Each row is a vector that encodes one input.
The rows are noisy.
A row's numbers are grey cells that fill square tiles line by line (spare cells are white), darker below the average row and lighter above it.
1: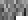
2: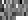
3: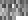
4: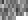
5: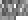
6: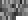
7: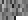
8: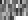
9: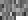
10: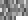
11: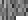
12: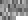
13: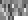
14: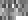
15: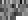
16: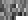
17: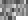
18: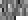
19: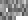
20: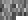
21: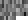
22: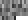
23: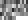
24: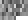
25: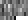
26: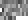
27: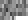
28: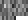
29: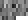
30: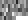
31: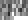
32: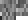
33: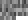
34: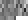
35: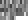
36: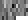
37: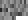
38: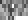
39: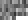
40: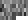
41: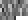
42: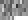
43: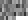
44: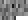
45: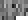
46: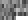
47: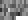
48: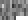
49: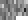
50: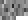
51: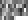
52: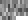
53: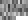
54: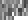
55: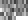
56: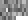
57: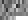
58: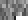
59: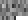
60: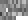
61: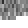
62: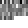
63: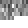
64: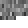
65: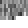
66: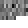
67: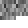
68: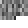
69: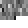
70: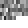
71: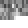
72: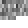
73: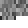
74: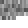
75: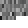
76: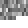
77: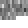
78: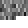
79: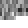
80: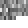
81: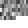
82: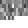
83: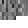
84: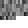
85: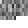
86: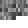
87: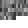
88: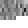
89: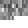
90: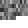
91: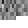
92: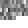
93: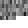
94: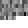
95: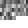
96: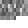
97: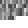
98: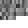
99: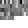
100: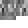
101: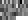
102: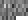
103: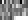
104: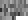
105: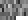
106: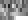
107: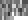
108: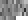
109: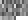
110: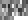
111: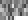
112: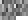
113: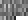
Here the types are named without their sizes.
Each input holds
a point on a line, together with either a point on a circle, or a point on a line.
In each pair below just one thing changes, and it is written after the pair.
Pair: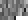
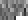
the place on the circle
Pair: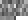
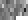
the place on the circle
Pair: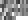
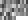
the place on the circle
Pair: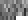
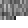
the place on the circle
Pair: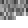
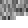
the place on the circle
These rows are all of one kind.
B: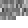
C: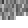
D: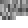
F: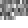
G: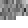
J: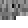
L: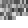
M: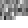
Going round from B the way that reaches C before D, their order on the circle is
B, F, L, C, J, D, M, G.
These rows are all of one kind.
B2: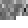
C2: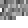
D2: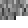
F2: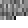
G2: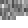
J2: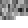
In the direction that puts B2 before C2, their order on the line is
F2, D2, B2, G2, C2, J2.
